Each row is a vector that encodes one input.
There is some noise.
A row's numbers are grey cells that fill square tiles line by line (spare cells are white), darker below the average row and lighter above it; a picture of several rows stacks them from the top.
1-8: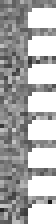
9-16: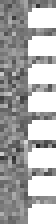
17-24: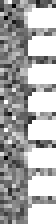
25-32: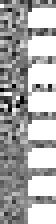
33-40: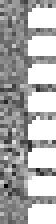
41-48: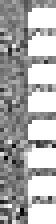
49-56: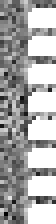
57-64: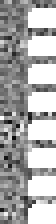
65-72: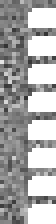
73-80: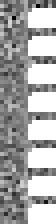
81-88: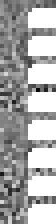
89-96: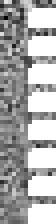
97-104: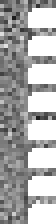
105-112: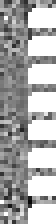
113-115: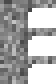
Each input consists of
either two labels (each one of 6), or a point on each of two 3-point lines and a true/false value.
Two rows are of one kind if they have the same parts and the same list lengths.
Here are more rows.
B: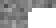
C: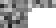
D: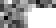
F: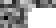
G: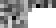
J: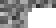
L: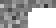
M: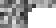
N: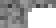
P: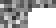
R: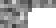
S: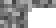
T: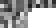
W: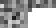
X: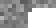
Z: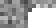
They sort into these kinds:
B, F, G, J, L, M, N, P, S, T, W
C, D, R, X, Z

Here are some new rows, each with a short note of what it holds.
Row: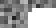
two labels (each one of 6)
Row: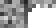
a point on each of two 3-point lines and a true/false value
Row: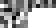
two labels (each one of 6)
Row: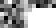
a point on each of two 3-point lines and a true/false value
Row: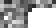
two labels (each one of 6)
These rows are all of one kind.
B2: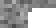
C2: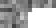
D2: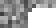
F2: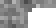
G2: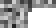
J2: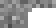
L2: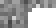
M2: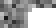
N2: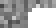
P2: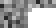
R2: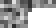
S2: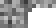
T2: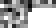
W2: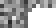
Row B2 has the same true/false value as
G2, J2 and M2.
